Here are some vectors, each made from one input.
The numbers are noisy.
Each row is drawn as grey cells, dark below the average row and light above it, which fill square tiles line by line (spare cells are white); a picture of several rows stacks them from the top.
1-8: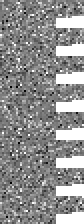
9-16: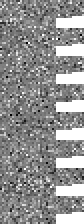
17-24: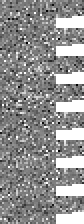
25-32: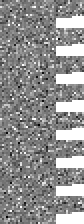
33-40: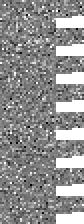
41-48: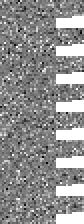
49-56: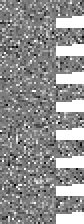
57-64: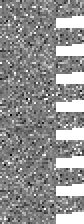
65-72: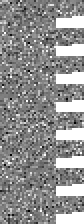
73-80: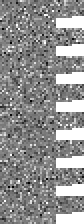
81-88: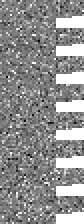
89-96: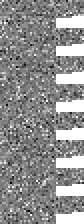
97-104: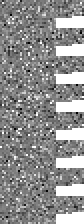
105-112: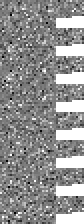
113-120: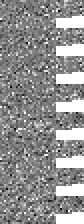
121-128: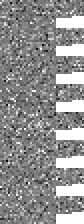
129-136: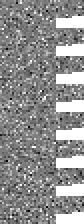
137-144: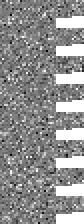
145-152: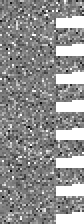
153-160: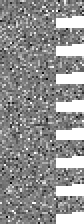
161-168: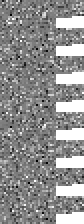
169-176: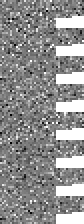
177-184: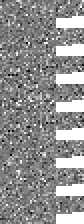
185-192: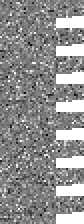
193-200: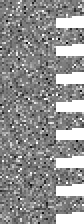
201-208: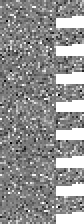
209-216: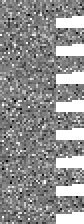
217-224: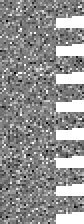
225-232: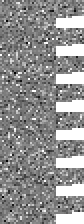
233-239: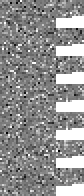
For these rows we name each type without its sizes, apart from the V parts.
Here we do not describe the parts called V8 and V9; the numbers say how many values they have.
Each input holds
a node of a tree, a true/false value, a value of V8 and a value of V9.
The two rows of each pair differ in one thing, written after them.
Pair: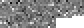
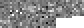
the value of V9
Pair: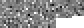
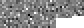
the true/false value
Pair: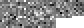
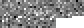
the true/false value
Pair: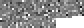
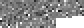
the value of V8
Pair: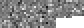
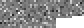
the value of V9
